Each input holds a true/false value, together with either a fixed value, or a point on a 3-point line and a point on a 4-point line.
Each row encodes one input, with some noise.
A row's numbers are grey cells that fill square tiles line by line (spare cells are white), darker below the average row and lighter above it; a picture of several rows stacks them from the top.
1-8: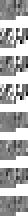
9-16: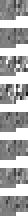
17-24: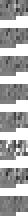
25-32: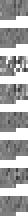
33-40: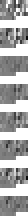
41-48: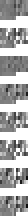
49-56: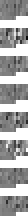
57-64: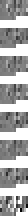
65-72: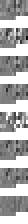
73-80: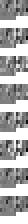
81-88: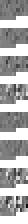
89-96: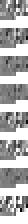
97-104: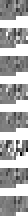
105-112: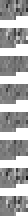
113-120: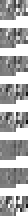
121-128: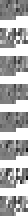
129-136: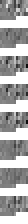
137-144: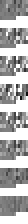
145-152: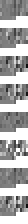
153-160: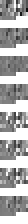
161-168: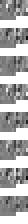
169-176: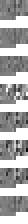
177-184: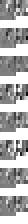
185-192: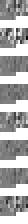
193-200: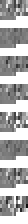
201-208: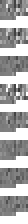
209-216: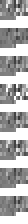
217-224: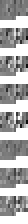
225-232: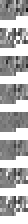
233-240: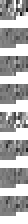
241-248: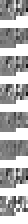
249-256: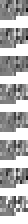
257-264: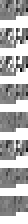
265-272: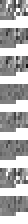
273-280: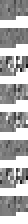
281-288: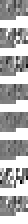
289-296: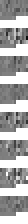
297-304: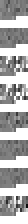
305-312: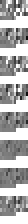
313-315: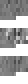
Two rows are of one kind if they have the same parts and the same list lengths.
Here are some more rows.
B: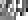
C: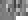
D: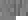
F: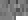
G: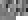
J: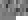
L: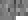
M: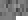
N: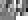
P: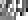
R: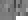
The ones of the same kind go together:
B, G, P, R
C, D, F, J, L, M, N

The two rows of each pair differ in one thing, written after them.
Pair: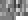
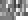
the place on the 3-point line
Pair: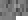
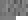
the place on the 3-point line
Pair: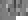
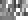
the place on the 4-point line
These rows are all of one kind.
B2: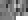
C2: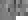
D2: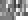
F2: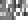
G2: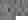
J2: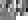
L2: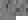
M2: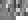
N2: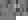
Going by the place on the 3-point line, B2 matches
J2 and N2.
